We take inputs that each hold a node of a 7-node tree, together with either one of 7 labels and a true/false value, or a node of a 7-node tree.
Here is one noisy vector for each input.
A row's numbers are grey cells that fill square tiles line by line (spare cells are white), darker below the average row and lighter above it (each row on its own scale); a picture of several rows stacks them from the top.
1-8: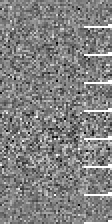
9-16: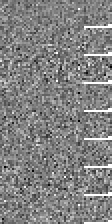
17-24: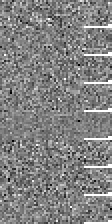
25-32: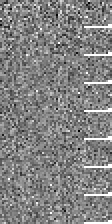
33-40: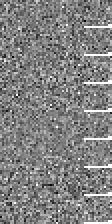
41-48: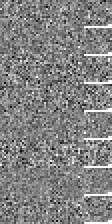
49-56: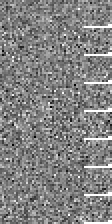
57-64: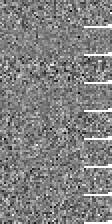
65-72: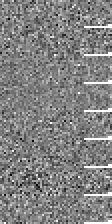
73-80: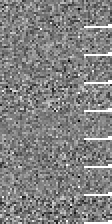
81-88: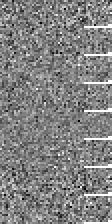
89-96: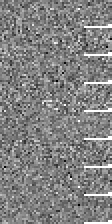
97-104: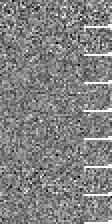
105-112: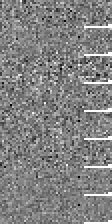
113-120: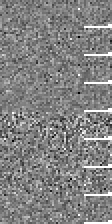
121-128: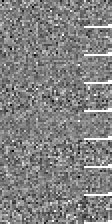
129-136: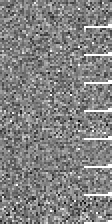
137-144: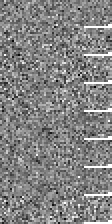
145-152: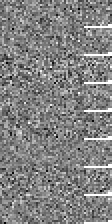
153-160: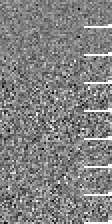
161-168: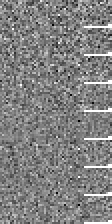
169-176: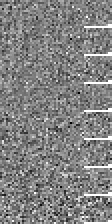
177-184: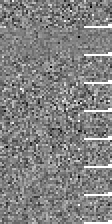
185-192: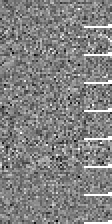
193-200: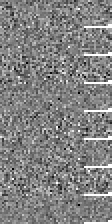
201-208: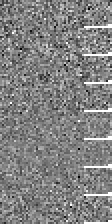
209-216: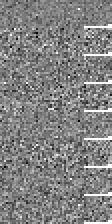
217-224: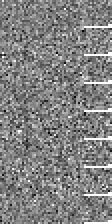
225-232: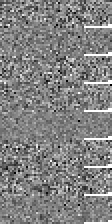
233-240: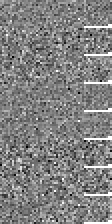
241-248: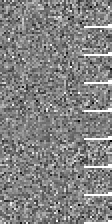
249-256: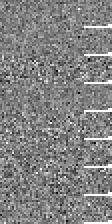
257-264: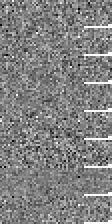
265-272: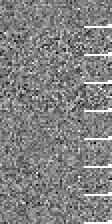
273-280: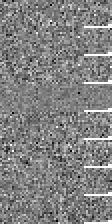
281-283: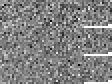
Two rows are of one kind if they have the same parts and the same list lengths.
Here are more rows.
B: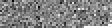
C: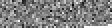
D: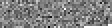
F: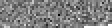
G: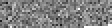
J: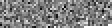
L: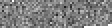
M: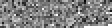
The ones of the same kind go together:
B, C, D, G, J, M
F, L

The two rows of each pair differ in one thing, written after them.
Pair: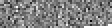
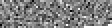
the label
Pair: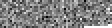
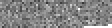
the label
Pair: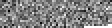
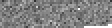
the node of the tree
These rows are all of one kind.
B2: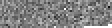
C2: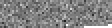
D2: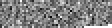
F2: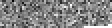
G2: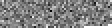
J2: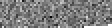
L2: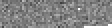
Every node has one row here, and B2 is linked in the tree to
G2.
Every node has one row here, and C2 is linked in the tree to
D2, F2 and G2.
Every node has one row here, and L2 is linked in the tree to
F2.
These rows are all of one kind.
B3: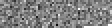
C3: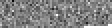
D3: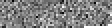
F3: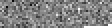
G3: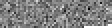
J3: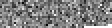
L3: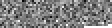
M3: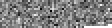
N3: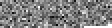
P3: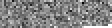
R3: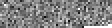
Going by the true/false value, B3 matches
C3, F3 and P3.
